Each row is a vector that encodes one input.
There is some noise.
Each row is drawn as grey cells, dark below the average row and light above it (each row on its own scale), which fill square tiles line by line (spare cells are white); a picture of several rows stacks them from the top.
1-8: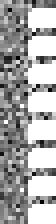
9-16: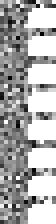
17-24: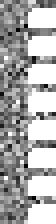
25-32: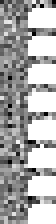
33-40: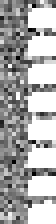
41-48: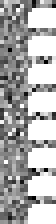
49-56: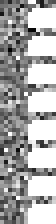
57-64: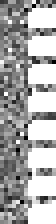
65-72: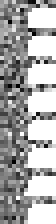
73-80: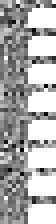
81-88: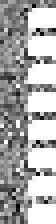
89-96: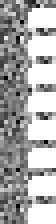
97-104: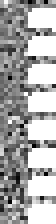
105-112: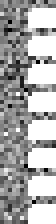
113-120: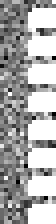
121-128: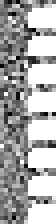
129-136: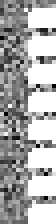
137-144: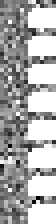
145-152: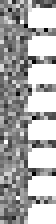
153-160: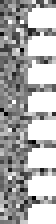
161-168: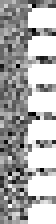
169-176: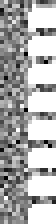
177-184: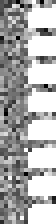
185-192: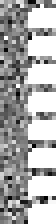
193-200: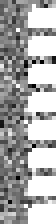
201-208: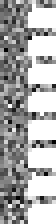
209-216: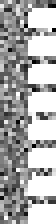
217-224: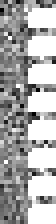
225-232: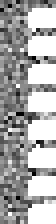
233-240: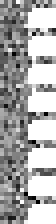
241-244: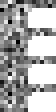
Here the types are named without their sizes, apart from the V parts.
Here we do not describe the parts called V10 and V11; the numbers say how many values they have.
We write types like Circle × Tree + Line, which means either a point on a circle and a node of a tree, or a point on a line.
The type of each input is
Circle × Circle + Line × V11 + V10.
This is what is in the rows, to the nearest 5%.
About 35% of them hold a point on each of two circles. About 35% of them hold a point on a line and a value of V11. The rest hold a value of V10.
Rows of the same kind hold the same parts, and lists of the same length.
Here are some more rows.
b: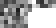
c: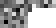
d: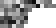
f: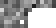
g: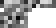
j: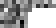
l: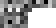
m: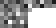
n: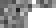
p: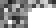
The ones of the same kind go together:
b, c, d, j, n
f, g, m, p
l

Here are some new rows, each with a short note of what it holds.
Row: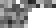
a value of V10
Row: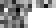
a value of V10
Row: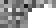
a point on each of two circles
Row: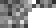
a point on a line and a value of V11
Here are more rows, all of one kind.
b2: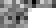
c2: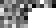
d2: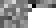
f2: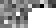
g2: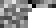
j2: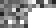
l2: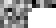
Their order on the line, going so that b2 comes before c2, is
b2, l2, d2, g2, j2, f2, c2.
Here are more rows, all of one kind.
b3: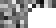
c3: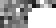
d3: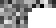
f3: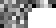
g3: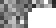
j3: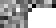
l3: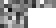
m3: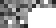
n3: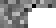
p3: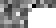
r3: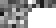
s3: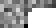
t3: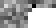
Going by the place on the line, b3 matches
c3 and f3.
